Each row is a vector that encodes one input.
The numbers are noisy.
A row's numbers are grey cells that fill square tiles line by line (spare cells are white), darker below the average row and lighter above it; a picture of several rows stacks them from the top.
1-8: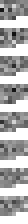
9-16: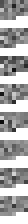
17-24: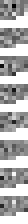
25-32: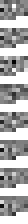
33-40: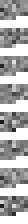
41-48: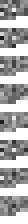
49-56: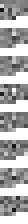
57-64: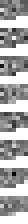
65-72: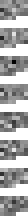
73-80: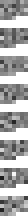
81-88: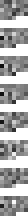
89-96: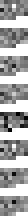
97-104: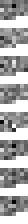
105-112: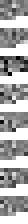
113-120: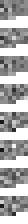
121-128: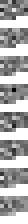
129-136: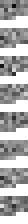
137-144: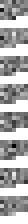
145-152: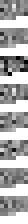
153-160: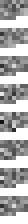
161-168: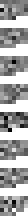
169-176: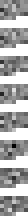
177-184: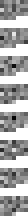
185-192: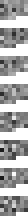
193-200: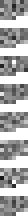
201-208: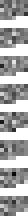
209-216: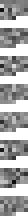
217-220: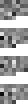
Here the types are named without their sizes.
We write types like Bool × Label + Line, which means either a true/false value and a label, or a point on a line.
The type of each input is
List(Circle).
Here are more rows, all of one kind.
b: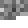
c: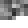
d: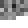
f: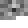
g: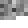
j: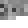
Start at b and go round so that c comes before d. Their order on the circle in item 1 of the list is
b, c, f, g, j, d.
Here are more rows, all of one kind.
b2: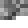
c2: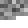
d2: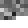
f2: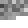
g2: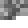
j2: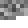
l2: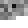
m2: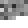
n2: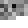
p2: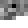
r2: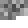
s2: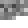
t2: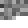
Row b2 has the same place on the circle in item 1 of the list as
d2, g2, j2 and r2.
